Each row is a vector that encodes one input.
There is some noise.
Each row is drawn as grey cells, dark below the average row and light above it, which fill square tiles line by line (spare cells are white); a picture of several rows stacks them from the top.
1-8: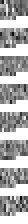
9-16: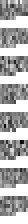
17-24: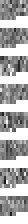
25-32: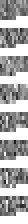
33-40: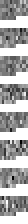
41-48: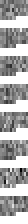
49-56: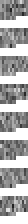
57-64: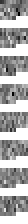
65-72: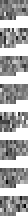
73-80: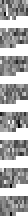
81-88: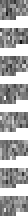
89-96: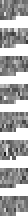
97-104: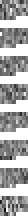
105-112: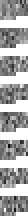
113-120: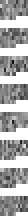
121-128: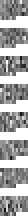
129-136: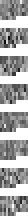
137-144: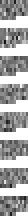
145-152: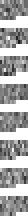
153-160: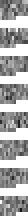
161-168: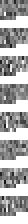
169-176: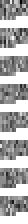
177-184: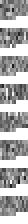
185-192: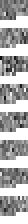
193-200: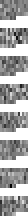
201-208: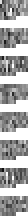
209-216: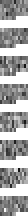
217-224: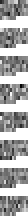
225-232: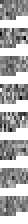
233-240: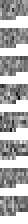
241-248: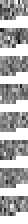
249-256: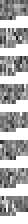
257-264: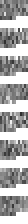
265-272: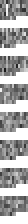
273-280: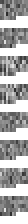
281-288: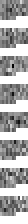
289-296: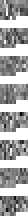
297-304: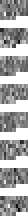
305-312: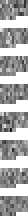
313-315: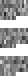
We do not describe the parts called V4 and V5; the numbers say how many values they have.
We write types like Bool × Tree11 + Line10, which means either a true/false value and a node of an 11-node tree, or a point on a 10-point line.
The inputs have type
(Bool × V4 + V5) × Line12.
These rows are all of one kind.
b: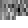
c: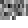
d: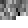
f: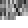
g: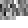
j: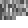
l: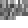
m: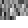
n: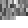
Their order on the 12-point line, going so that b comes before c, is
g, n, j, b, l, c, d, f, m.
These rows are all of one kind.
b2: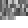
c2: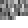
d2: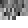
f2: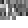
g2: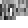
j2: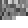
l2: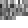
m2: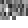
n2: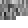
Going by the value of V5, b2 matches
c2, j2 and l2.
